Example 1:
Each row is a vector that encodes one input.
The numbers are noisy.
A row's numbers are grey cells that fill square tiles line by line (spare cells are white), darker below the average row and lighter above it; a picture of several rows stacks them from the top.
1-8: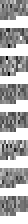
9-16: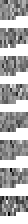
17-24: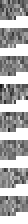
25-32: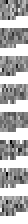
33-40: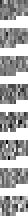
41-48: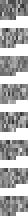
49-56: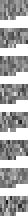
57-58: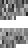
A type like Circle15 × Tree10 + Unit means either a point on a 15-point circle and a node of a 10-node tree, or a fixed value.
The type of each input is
Label9.
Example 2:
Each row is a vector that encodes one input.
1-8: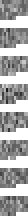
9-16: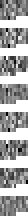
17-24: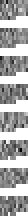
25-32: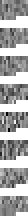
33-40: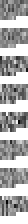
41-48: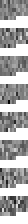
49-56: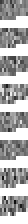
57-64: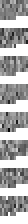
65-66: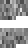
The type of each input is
Label9.
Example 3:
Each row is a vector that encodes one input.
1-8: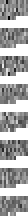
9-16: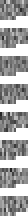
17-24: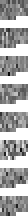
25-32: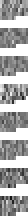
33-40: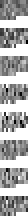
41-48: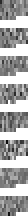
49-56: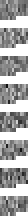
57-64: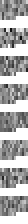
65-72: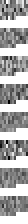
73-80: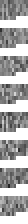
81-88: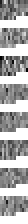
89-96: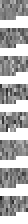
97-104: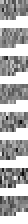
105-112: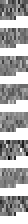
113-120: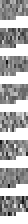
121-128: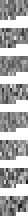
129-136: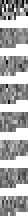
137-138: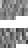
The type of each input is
Label9.
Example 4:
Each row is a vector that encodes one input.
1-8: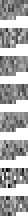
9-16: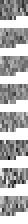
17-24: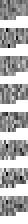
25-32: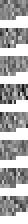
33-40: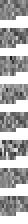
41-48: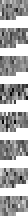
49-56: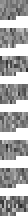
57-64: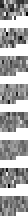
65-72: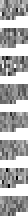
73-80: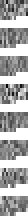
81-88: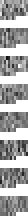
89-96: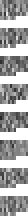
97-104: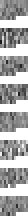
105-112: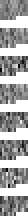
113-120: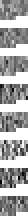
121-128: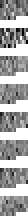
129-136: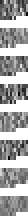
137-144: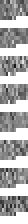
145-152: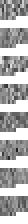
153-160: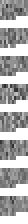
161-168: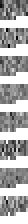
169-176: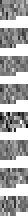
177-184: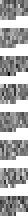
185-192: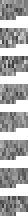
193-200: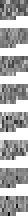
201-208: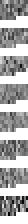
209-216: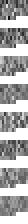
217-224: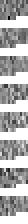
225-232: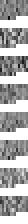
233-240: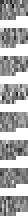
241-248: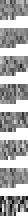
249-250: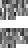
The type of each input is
Label9.
